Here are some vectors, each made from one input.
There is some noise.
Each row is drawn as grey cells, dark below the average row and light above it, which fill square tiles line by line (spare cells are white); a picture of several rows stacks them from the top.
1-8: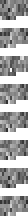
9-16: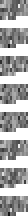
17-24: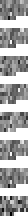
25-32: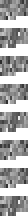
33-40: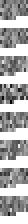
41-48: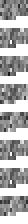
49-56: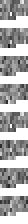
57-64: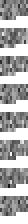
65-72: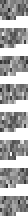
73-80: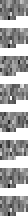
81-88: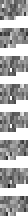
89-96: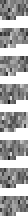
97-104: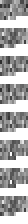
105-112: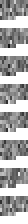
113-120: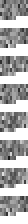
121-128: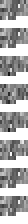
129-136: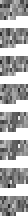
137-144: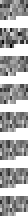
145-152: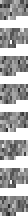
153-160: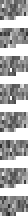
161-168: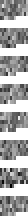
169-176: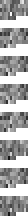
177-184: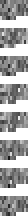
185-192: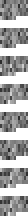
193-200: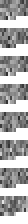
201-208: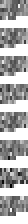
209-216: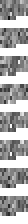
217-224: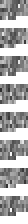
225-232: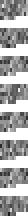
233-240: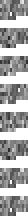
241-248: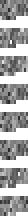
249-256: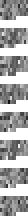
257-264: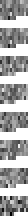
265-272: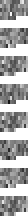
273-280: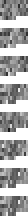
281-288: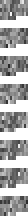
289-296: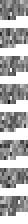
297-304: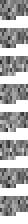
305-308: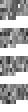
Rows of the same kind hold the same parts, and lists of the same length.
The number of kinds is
2.
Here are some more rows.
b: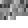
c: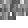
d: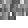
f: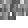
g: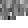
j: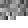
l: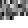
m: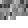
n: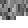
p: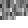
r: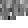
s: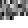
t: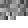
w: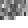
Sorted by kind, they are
b, c, d, f, g, j, m, n, p, r, t, w
l, s

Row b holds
a point on a 9-point circle.
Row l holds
a fixed value.
